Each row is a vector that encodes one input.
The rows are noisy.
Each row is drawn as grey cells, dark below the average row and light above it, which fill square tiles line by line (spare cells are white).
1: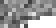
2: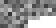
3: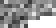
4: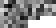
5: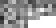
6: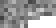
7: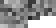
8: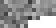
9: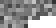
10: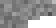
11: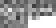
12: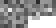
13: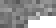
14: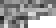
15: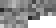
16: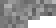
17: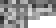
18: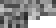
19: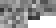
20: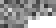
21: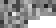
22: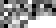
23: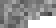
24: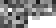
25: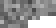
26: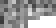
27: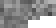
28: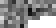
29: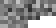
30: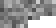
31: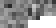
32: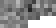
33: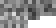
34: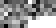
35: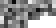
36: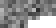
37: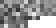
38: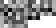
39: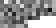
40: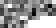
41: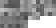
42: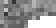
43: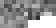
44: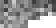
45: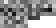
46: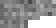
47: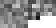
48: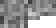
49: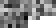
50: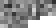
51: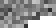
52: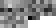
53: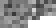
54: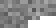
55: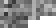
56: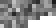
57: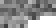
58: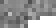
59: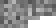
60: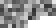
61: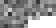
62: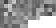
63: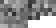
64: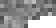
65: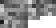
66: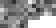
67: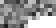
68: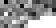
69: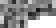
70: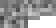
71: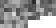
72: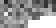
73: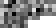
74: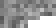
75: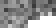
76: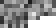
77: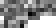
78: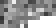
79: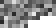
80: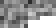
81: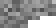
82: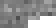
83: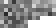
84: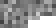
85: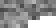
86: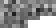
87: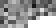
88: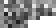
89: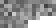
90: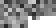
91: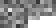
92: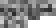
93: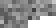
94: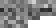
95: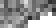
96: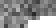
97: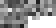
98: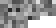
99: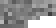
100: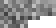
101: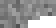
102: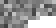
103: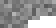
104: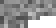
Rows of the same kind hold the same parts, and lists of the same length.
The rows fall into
2 kinds.
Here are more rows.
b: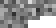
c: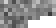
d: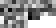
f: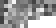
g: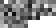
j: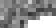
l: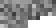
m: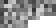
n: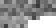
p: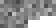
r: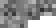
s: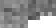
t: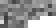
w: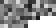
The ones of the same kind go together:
b, d, g, j, l, n, r, s, w
c, f, m, p, t

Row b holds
a node of an 8-node tree.
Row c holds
a node of each of two 9-node trees.
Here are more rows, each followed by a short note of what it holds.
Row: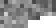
a node of an 8-node tree
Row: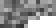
a node of each of two 9-node trees
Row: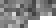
a node of an 8-node tree
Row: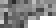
a node of each of two 9-node trees
